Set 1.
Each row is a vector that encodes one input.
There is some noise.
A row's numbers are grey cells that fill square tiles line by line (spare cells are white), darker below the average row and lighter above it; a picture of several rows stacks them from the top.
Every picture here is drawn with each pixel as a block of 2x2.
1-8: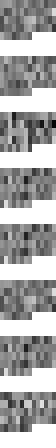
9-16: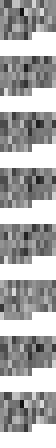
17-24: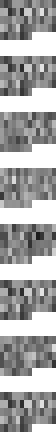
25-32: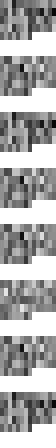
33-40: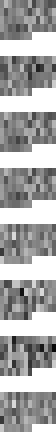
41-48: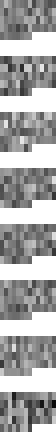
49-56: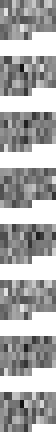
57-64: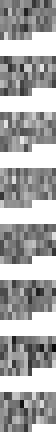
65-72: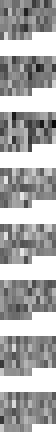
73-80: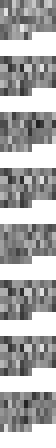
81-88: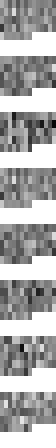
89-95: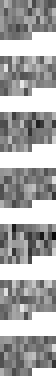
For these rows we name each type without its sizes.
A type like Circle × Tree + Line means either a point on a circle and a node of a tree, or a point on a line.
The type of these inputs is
Line.
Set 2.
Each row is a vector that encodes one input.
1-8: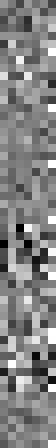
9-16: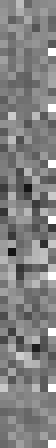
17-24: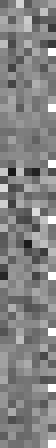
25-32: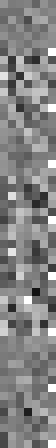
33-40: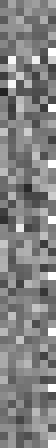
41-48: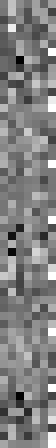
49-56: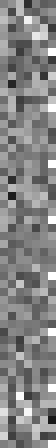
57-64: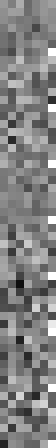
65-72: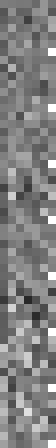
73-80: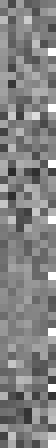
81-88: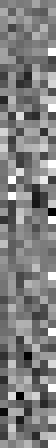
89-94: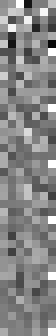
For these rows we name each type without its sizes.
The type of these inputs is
Tree.
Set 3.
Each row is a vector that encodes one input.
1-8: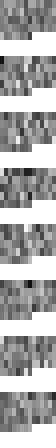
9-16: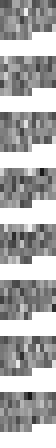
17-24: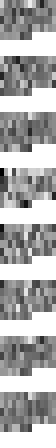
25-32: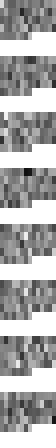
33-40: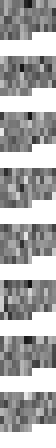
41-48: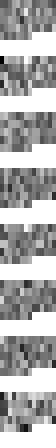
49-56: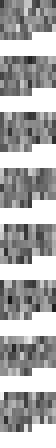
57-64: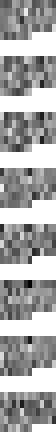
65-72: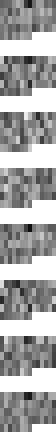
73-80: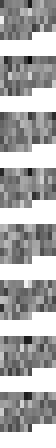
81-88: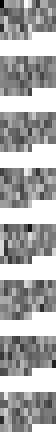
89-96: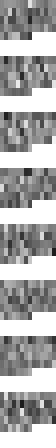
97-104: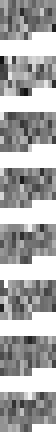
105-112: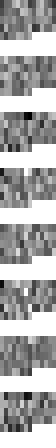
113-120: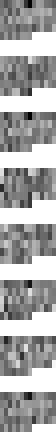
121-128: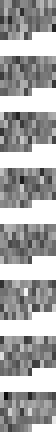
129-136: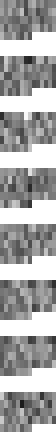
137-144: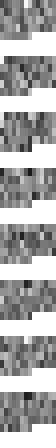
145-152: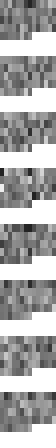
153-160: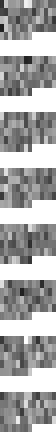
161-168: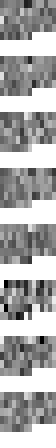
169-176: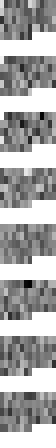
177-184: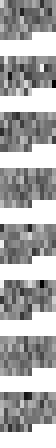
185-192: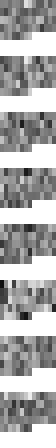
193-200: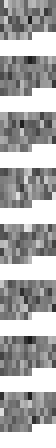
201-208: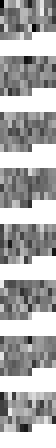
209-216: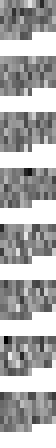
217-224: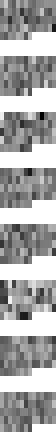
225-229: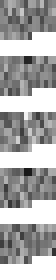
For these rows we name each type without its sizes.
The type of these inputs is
Circle + Unit.
